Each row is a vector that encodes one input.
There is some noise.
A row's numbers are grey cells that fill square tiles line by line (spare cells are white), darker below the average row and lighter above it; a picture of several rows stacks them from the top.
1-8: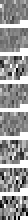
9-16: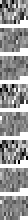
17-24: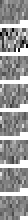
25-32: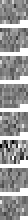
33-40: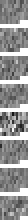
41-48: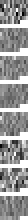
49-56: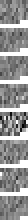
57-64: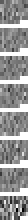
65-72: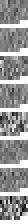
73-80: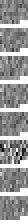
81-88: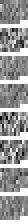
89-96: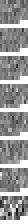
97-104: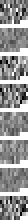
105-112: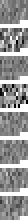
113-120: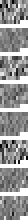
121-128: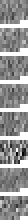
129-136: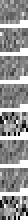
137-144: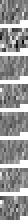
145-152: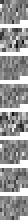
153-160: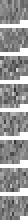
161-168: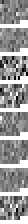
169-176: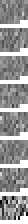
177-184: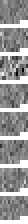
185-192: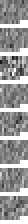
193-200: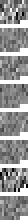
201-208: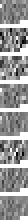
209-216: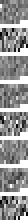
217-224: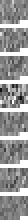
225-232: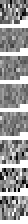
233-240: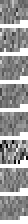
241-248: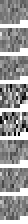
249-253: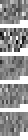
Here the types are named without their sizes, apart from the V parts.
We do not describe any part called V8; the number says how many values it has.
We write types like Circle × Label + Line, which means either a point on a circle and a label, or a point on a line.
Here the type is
(Bool × Circle + Line) × Line + V8.
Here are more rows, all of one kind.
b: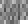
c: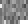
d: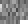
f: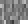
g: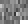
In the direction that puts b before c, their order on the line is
d, b, c, g, f.
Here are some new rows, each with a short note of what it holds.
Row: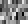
a value of V8
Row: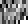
a value of V8
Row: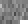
a point on each of two lines
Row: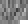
a point on each of two lines
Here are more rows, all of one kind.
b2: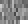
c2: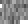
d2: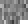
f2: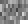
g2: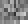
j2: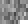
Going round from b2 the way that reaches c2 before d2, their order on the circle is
b2, g2, f2, j2, c2, d2.
